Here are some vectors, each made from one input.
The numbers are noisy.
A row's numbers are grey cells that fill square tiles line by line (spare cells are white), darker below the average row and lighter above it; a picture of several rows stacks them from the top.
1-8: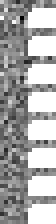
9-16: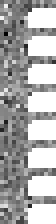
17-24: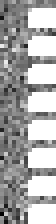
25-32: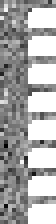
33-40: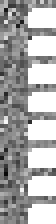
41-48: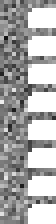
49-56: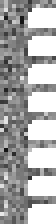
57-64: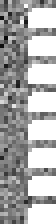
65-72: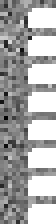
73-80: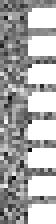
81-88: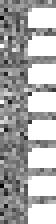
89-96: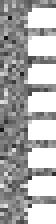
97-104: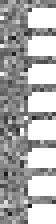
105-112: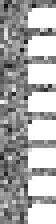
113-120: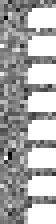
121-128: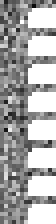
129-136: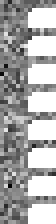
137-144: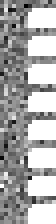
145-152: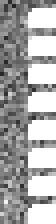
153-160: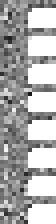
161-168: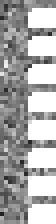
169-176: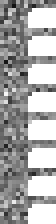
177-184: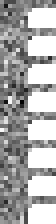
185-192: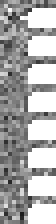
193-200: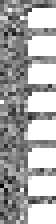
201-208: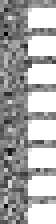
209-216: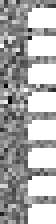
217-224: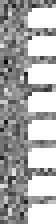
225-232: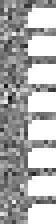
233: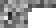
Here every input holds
one of 11 labels, together with either a point on an 11-point line, or a point on a 13-point line.
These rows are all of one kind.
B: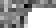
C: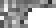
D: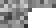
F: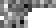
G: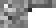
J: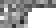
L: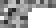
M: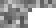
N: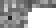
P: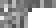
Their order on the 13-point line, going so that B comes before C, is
N, B, F, J, G, P, L, C, M, D.
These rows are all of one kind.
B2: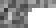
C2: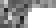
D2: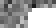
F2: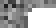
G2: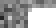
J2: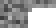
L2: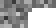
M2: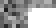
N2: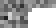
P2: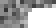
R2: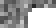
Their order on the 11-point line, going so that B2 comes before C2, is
P2, D2, R2, L2, F2, N2, J2, G2, B2, C2, M2.
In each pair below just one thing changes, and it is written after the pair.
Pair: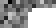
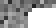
the label
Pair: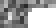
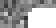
the place on the 11-point line
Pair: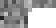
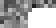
the place on the 11-point line
